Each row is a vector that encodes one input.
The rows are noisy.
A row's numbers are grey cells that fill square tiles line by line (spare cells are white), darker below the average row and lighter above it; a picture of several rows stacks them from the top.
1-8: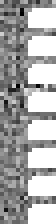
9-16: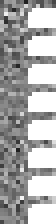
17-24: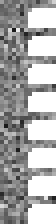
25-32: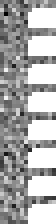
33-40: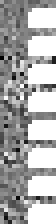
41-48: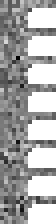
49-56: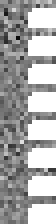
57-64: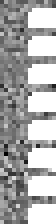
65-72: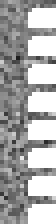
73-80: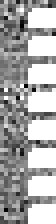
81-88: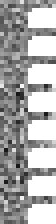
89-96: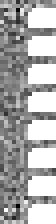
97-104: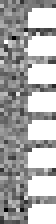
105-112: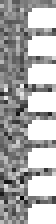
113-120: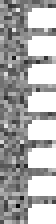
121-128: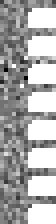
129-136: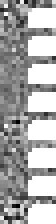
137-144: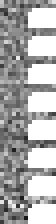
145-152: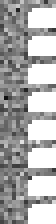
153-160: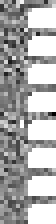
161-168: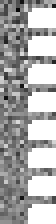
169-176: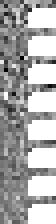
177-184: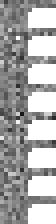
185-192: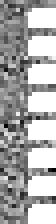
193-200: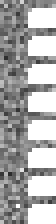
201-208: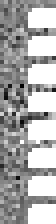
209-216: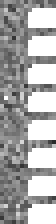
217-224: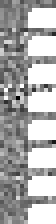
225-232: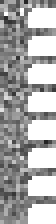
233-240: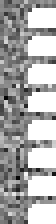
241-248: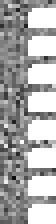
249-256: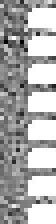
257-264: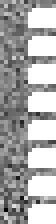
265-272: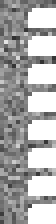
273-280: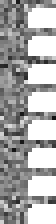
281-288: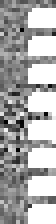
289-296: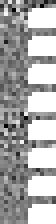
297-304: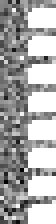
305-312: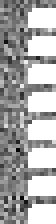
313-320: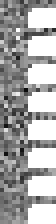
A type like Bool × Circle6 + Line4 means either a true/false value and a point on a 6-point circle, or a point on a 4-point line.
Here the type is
List3(Line8).
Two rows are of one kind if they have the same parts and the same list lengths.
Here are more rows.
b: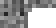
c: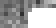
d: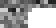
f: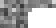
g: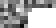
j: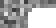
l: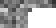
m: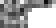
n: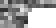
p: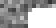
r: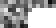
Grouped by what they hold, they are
b, d, l, m, p
c, j
f, r
g, n

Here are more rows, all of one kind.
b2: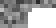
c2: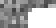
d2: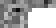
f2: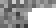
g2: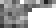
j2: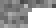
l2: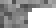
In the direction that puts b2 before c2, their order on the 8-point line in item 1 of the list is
g2, d2, b2, l2, j2, c2, f2.
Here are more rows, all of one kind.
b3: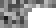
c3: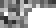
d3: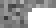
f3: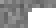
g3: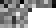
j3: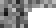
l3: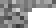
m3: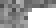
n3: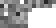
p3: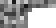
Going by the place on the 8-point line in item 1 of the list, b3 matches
d3 and p3.
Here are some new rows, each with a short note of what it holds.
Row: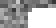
a list of three items
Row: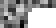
the empty list
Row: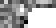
the empty list
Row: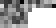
a list of one item
